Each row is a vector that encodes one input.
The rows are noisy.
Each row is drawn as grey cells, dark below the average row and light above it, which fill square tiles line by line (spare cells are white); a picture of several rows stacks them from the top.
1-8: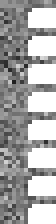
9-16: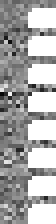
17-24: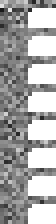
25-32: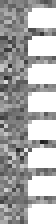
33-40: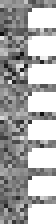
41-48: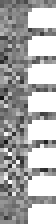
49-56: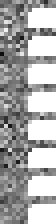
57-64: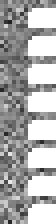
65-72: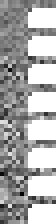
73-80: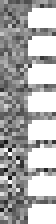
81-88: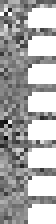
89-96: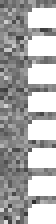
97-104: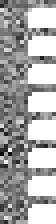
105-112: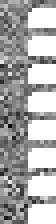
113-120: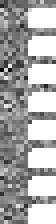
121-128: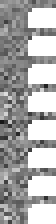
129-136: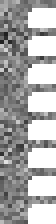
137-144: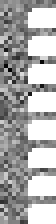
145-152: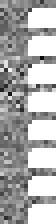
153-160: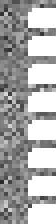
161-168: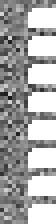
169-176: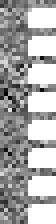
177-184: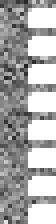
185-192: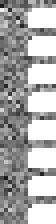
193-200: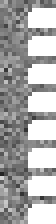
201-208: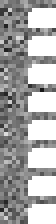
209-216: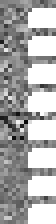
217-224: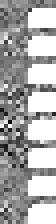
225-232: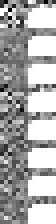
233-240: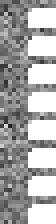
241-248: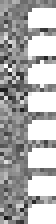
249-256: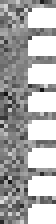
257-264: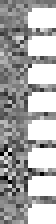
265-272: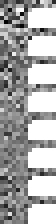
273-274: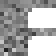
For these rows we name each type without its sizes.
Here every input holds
a point on a line and four true/false values.
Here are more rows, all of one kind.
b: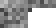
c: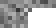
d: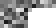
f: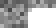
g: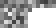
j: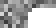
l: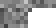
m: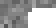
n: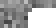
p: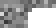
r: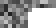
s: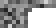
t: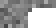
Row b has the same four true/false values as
g, m, r and t.
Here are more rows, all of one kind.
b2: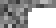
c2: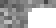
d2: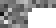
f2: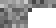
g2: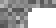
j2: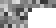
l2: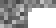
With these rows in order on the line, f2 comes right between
g2 and j2.
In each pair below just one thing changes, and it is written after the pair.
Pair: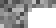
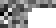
the place on the line
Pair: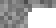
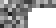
the place on the line
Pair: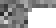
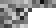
the place on the line
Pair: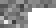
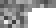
one of the four true/false values
